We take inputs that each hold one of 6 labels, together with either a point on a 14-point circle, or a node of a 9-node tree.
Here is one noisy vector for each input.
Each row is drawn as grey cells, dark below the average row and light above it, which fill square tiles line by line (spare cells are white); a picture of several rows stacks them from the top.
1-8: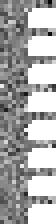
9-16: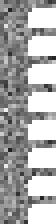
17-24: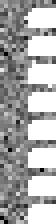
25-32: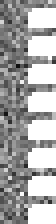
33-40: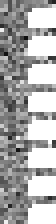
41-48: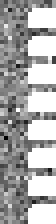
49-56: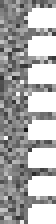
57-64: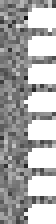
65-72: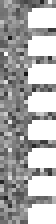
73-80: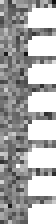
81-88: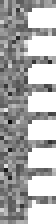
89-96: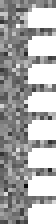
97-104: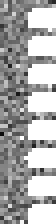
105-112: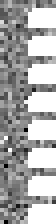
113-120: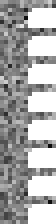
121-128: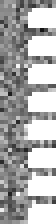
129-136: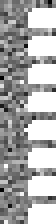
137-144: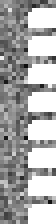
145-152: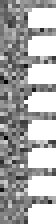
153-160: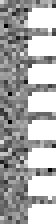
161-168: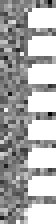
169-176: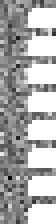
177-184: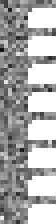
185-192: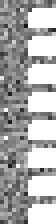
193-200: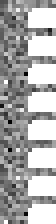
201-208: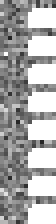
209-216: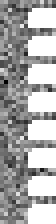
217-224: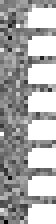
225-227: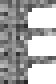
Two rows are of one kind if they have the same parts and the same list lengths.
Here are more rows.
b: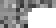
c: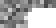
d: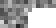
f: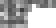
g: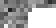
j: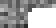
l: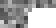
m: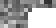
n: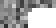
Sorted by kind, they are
b, d, g, j, l, m, n
c, f

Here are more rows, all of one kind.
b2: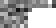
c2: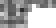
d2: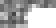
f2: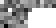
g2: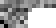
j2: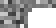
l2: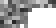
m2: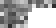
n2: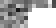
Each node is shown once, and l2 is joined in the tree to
b2 and j2.
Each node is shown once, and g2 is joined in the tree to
b2 and f2.
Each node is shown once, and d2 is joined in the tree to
c2.
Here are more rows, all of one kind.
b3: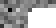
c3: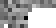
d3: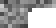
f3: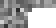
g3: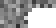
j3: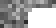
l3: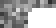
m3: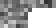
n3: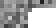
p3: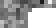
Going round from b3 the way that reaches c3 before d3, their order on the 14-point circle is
b3, c3, m3, l3, j3, g3, p3, n3, f3, d3.
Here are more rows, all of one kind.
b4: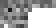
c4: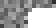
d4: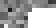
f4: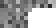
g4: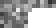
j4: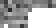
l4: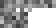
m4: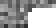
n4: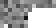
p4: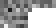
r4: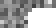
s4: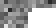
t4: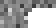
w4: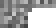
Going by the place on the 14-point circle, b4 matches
d4, j4 and p4.
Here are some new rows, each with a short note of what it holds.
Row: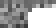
a point on a 14-point circle and one of 6 labels
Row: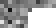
a point on a 14-point circle and one of 6 labels
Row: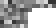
one of 6 labels and a node of a 9-node tree
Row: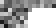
one of 6 labels and a node of a 9-node tree
